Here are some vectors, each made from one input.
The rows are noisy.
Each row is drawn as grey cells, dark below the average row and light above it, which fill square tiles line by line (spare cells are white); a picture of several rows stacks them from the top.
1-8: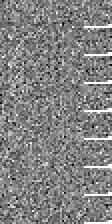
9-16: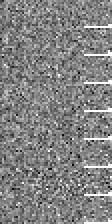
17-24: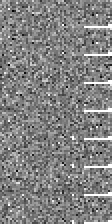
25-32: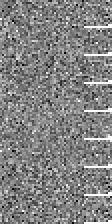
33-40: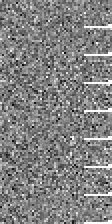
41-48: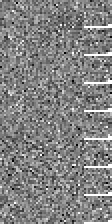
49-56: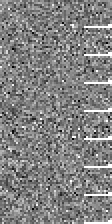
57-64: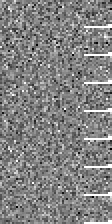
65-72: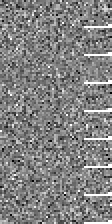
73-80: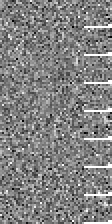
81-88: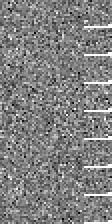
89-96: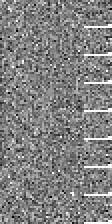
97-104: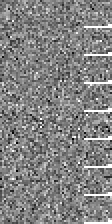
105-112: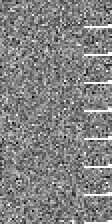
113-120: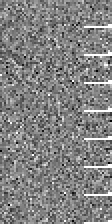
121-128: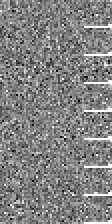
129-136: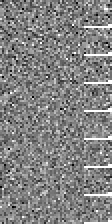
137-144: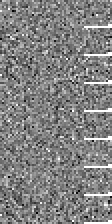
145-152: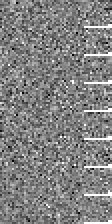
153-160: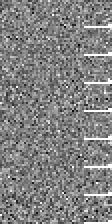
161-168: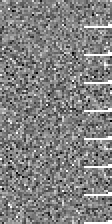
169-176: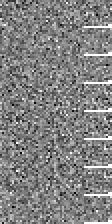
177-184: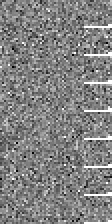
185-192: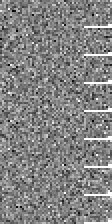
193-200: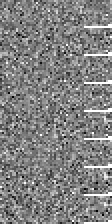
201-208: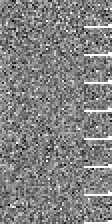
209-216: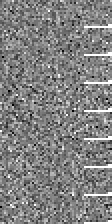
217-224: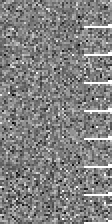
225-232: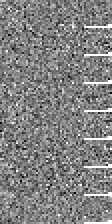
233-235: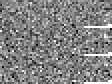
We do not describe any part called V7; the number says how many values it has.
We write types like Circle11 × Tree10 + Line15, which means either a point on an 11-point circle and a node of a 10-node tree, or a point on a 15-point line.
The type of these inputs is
Bool × Bool × Bool × List2(V7) + (Circle5 + Unit) × Line8.
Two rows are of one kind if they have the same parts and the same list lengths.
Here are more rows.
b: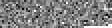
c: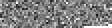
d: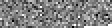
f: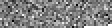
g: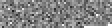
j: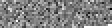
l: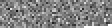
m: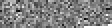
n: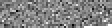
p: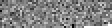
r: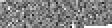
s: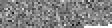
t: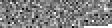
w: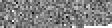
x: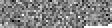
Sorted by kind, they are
b, c, t
d, f, x
g, j, r
l, s, w
m, n, p

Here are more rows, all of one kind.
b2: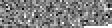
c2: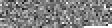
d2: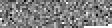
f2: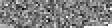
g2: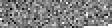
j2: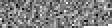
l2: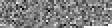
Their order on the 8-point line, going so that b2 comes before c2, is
b2, j2, g2, d2, c2, l2, f2.
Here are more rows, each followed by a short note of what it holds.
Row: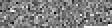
three true/false values, together with a list of two items
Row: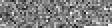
a point on a 5-point circle and a point on an 8-point line
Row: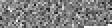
three true/false values, together with the empty list
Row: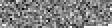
a point on a 5-point circle and a point on an 8-point line
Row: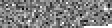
a point on a 5-point circle and a point on an 8-point line
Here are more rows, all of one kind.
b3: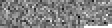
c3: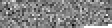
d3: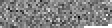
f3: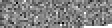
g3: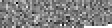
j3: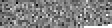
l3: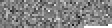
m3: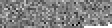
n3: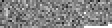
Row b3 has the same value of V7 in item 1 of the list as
f3, j3 and n3.
